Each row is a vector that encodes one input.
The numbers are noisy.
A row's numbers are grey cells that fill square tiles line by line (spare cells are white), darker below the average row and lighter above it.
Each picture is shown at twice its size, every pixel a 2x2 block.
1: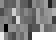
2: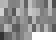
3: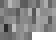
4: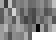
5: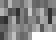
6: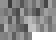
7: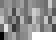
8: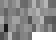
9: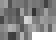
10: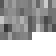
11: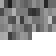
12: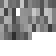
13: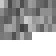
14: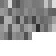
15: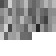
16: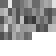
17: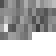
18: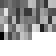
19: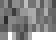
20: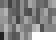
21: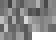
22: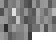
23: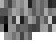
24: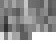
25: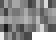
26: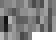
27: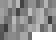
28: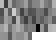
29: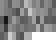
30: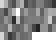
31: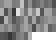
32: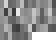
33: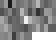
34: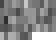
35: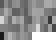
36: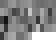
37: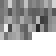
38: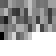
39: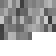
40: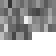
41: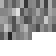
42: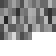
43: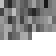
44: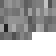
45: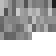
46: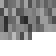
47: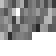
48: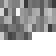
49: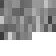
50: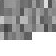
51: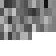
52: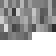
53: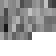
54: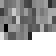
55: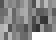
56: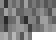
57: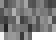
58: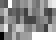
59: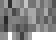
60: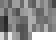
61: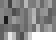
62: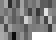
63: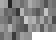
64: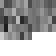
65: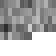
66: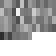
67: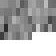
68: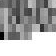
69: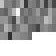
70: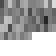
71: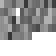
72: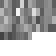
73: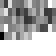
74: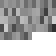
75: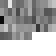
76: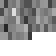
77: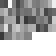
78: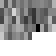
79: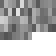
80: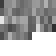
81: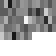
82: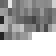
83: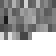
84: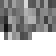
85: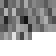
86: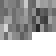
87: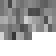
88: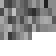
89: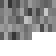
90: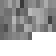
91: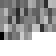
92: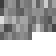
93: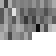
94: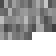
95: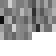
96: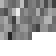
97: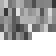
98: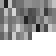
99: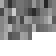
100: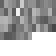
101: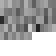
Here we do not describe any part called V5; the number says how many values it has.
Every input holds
a value of V5, together with a list of up to two points on a 6-point circle.
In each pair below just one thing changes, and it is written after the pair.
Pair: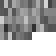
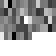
the value of V5
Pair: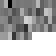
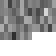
the place on the 6-point circle in item 1 of the list
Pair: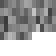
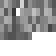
the value of V5
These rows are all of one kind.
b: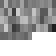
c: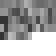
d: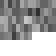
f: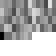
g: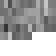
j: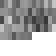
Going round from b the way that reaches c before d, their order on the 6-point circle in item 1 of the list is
b, g, f, c, j, d.
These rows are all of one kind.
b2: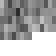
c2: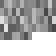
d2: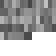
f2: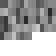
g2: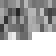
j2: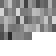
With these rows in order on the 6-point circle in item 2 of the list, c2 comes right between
d2 and f2.
